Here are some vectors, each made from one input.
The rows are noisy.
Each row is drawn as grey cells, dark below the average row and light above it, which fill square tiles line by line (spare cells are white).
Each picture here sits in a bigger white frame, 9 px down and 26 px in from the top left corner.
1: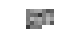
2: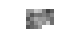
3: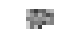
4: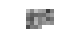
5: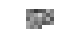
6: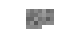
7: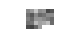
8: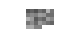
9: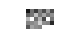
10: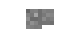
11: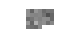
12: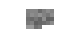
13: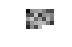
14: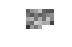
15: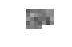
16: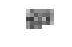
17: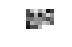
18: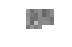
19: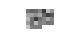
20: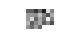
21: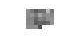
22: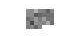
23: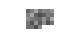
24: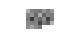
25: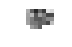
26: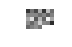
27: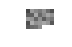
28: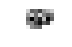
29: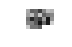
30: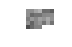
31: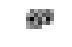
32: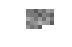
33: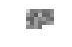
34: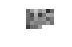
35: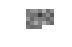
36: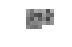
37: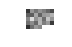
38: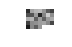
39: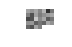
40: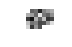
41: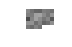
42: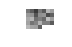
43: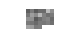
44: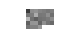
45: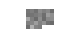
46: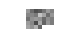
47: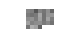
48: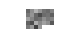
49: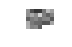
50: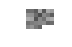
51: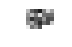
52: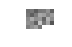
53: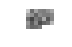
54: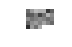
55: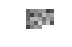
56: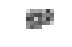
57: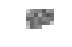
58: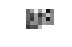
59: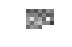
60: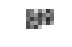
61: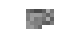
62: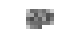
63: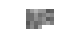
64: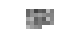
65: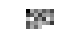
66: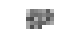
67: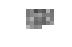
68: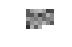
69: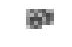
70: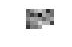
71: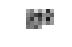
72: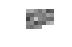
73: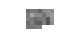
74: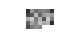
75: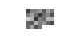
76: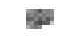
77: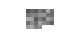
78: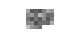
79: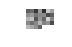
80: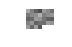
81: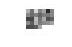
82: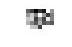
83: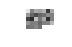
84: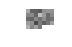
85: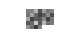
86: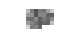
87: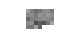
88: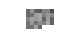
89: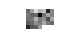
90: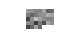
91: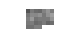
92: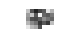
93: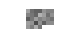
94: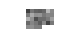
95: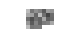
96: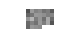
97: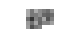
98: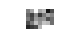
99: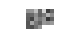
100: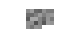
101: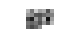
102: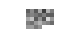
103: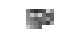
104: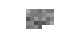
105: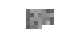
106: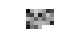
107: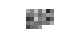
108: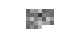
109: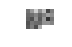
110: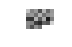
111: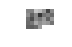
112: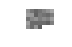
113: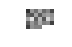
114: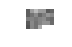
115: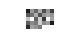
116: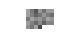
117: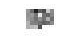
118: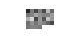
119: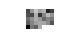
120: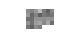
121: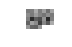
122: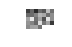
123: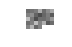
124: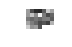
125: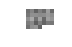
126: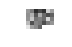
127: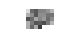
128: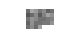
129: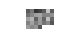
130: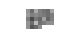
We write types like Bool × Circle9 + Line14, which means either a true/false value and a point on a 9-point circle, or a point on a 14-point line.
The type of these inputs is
Label9 × (Label9 + Line8).
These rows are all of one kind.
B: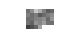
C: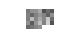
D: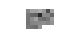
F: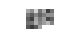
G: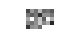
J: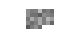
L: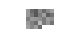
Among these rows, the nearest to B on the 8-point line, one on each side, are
C and J.
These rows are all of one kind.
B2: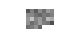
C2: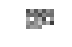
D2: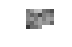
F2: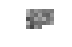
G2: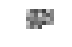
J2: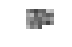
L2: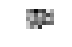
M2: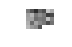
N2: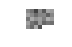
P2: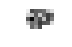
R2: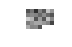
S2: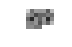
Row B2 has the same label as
F2, J2, L2 and N2.
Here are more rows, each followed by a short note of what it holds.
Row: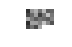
two labels (each one of 9)
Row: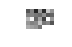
one of 9 labels and a point on an 8-point line
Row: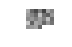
one of 9 labels and a point on an 8-point line
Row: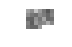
one of 9 labels and a point on an 8-point line
